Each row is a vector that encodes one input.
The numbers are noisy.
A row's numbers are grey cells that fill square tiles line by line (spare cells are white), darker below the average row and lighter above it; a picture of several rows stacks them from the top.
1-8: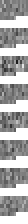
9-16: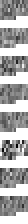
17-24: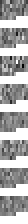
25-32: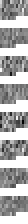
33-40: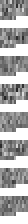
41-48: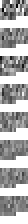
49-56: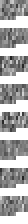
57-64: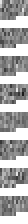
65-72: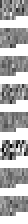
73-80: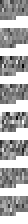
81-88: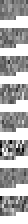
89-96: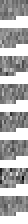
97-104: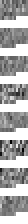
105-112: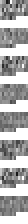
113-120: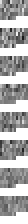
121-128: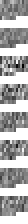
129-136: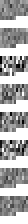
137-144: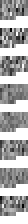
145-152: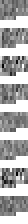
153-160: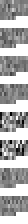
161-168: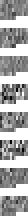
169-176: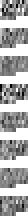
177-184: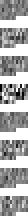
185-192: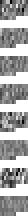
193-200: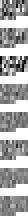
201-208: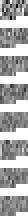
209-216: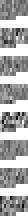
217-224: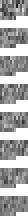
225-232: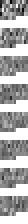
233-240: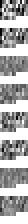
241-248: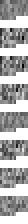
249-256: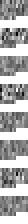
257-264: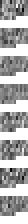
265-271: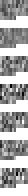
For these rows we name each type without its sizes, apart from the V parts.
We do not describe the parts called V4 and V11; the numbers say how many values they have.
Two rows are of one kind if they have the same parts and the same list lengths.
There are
2 kinds of row.
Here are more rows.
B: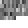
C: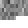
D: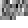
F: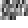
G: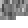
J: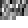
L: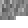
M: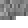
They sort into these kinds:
B, J
C, D, F, G, L, M

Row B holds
a label, a point on a line, a value of V4 and a value of V11.
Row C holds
two labels, a value of V4 and a value of V11.
